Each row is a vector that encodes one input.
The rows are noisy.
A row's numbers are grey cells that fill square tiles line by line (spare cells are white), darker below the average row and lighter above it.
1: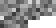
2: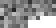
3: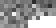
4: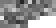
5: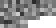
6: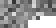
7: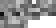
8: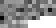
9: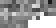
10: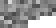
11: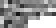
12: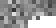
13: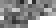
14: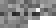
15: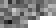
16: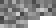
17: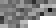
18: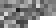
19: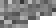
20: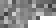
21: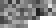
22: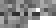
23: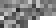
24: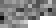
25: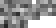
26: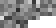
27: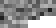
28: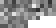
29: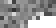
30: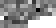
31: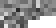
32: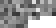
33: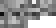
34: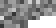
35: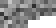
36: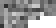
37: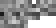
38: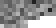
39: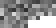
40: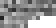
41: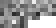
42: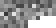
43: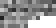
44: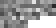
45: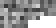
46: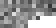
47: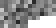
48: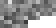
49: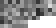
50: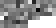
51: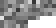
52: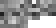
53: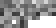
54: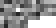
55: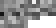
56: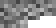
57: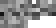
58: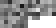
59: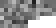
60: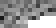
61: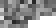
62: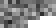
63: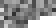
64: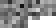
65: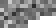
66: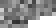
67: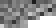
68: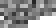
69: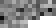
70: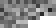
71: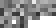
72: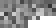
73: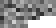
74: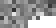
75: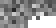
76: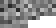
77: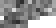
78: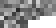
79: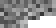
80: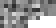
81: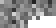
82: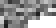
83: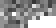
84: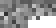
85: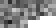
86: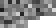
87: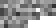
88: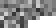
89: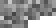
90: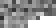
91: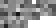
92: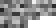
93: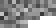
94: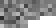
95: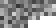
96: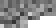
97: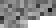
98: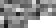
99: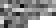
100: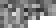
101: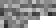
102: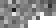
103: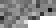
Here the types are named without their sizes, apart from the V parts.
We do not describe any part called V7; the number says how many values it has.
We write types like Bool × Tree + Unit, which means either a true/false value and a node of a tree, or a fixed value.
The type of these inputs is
(Bool × Bool × Bool + Unit) × Label × V7.
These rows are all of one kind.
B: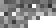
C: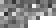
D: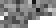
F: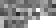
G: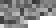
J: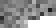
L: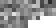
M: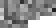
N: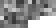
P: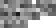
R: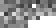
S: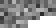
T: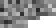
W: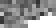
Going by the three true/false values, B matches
J, P, R and W.
